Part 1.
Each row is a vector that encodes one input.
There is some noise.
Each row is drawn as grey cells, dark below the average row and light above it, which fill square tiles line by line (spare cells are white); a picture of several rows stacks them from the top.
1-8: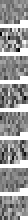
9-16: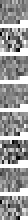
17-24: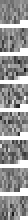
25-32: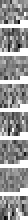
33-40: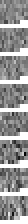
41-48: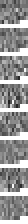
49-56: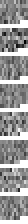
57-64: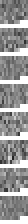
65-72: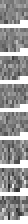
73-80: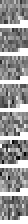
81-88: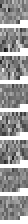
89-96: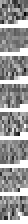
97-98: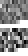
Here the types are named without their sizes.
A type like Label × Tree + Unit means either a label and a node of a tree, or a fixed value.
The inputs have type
Label + Line.
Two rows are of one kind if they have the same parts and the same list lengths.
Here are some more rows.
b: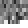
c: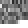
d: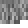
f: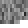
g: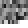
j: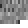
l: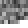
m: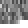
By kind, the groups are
b, f, g, j, l
c, d, m

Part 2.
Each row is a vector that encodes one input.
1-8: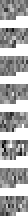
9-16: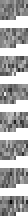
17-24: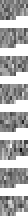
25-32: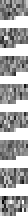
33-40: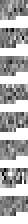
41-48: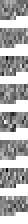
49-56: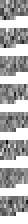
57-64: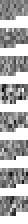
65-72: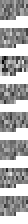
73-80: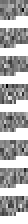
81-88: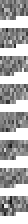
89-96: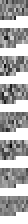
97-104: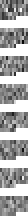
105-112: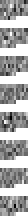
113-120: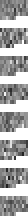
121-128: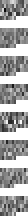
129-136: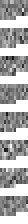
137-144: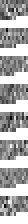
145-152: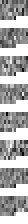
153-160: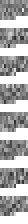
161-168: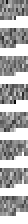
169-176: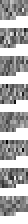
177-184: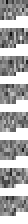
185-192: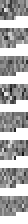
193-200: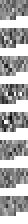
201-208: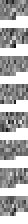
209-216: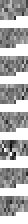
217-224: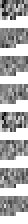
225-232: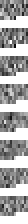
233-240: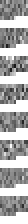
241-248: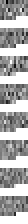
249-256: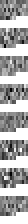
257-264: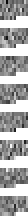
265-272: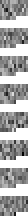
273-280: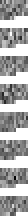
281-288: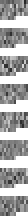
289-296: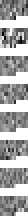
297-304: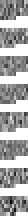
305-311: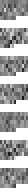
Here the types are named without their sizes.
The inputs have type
List(Line).
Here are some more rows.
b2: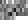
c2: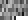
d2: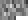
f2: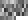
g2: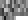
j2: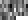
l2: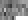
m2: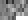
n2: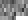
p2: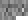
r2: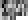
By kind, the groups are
b2, f2, g2, j2, l2, p2
c2, d2, m2, n2
r2

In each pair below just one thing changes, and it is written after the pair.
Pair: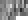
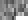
the place on the line in item 1 of the list
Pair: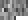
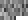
the place on the line in item 2 of the list
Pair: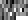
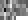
the place on the line in item 2 of the list
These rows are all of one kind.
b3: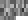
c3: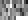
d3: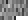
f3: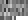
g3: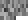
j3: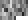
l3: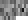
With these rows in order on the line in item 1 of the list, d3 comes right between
f3 and g3.
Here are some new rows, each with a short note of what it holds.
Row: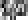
the empty list
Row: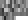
a list of one item
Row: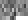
a list of two items
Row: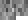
a list of two items
